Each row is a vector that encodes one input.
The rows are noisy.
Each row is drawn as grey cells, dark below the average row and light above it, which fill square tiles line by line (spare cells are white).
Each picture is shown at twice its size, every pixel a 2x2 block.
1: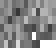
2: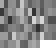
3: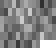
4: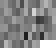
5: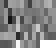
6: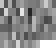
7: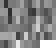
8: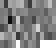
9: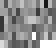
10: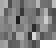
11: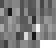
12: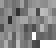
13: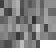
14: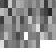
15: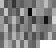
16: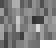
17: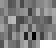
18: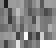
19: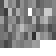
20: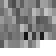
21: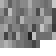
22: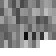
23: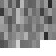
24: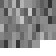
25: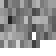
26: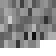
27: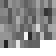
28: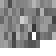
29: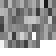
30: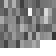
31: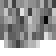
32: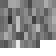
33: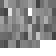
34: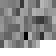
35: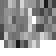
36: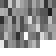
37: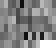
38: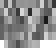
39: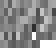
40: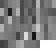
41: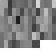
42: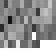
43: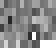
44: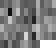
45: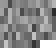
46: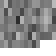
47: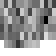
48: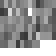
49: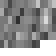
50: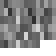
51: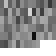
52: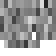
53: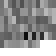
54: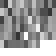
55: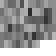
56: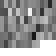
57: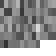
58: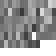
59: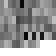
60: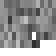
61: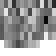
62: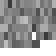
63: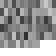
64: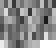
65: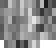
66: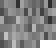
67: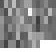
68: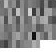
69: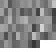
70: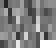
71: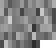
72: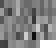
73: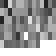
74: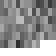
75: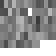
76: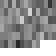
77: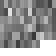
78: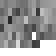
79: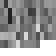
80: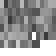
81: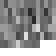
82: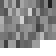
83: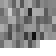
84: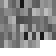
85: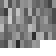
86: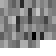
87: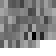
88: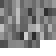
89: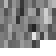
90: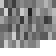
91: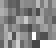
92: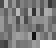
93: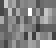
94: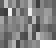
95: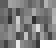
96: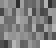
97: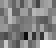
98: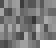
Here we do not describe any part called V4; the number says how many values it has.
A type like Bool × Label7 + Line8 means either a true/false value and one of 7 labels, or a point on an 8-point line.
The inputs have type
List2(Line6) × V4.
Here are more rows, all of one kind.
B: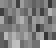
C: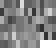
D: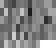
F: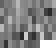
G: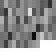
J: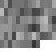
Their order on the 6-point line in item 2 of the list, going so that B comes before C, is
F, G, B, J, D, C.
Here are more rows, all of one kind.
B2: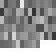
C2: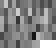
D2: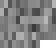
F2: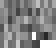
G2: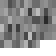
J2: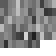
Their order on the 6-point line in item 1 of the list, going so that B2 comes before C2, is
B2, F2, G2, J2, D2, C2.
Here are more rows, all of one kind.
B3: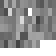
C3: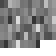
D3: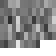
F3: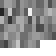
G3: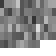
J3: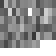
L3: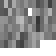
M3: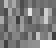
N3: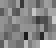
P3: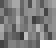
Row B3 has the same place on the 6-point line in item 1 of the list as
L3, N3 and P3.
